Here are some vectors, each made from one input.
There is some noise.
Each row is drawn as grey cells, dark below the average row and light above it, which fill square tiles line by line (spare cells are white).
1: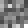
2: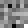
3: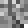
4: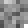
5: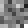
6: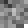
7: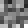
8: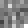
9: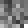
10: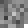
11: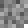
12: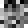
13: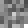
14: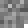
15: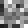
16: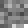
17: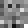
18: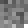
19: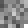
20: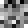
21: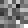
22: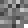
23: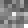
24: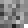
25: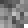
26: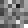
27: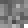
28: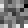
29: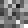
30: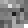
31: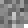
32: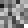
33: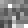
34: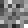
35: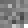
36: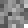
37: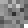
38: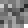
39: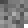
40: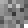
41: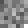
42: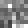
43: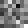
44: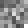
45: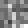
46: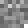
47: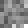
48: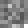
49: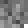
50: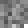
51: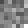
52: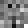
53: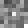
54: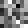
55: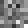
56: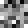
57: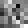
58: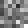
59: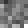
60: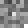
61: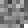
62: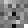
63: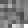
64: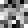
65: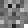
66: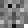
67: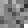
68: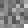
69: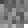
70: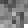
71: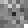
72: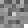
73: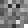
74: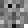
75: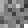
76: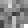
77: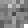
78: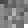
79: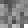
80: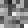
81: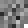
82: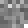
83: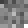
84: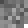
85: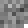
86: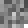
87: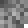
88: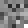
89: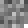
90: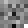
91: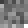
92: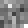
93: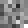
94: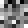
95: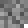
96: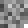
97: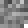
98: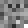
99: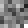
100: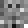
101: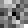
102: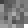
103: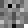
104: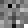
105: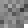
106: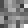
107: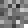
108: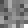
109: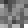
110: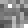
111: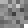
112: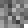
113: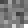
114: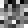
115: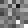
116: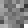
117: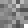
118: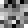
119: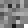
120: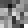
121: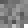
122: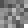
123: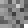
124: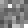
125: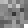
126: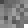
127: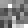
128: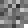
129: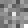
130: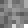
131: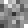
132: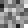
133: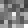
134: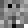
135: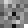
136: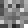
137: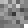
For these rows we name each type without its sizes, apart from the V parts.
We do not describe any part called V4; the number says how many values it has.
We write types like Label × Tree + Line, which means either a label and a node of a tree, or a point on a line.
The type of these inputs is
List(Bool × V4 + Line).
